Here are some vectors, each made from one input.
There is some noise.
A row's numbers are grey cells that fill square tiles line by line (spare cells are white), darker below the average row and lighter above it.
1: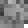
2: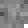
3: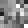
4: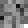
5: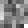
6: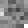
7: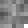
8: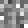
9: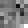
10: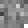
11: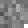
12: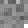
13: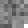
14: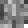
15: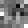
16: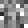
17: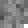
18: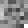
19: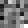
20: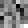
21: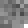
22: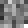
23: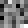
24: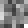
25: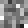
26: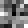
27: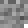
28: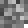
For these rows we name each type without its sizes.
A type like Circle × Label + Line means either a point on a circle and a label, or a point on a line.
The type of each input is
Line.
